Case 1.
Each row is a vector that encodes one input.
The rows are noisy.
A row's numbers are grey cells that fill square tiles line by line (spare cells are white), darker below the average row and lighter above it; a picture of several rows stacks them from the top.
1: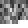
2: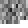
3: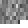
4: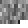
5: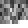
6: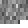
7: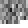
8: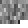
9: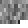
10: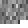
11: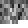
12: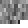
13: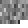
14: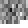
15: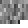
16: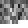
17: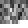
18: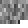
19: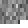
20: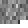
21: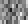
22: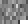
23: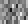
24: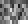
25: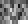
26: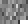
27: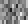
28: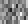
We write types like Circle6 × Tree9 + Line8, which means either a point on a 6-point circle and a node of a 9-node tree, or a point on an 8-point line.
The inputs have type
Line4.
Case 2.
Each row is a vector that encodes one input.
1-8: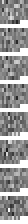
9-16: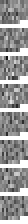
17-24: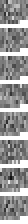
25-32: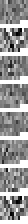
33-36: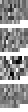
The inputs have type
Line4 × Line6 + Unit.
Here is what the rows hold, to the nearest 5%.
About 10% of them hold a fixed value. The rest hold a point on a 4-point line and a point on a 6-point line.
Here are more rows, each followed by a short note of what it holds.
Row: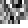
a fixed value
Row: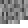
a point on a 4-point line and a point on a 6-point line
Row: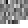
a point on a 4-point line and a point on a 6-point line
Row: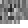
a point on a 4-point line and a point on a 6-point line
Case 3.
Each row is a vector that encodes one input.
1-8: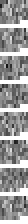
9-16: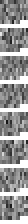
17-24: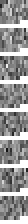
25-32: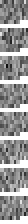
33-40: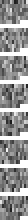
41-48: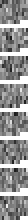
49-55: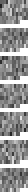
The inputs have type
Bool × Bool × Bool × Bool.
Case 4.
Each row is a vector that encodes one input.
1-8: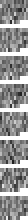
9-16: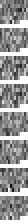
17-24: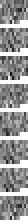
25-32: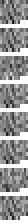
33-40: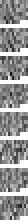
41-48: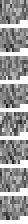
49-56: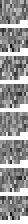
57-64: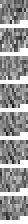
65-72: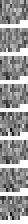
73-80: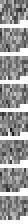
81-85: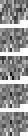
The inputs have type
Line9.
